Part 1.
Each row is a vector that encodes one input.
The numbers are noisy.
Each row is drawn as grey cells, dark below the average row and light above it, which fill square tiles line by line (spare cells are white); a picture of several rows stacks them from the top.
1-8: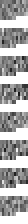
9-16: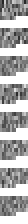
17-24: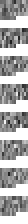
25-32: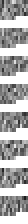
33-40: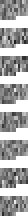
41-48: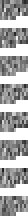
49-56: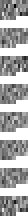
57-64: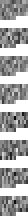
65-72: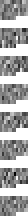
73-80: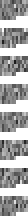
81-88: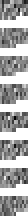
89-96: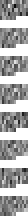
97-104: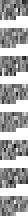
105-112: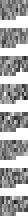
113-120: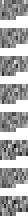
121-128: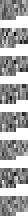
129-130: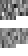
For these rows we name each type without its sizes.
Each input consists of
either a point on a circle, or a node of a tree and a true/false value.
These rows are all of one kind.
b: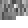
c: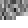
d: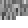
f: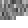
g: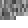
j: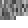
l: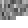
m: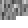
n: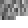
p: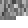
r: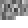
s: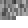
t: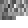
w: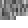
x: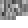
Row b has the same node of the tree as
f, g, j and l.
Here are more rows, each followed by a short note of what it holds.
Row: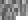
a node of a tree and a true/false value
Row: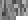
a node of a tree and a true/false value
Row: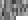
a node of a tree and a true/false value
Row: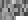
a point on a circle
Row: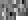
a point on a circle
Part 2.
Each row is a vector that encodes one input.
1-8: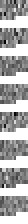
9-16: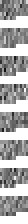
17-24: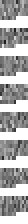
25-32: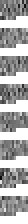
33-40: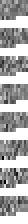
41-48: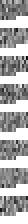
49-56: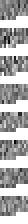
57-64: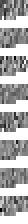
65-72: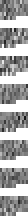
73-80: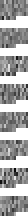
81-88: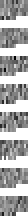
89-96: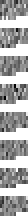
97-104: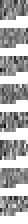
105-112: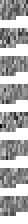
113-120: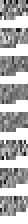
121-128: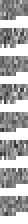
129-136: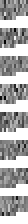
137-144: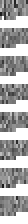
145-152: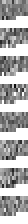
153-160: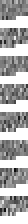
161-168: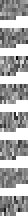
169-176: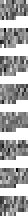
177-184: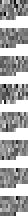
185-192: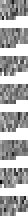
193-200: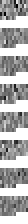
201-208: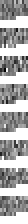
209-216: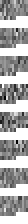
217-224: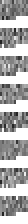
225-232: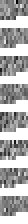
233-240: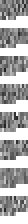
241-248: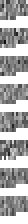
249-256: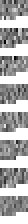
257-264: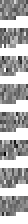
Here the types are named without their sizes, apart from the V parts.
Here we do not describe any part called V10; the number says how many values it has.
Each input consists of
a label, together with either a node of a tree, or a value of V10.
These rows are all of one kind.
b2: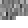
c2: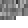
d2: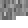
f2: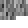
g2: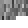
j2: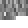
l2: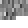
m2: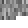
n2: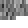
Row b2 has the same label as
f2, l2 and n2.
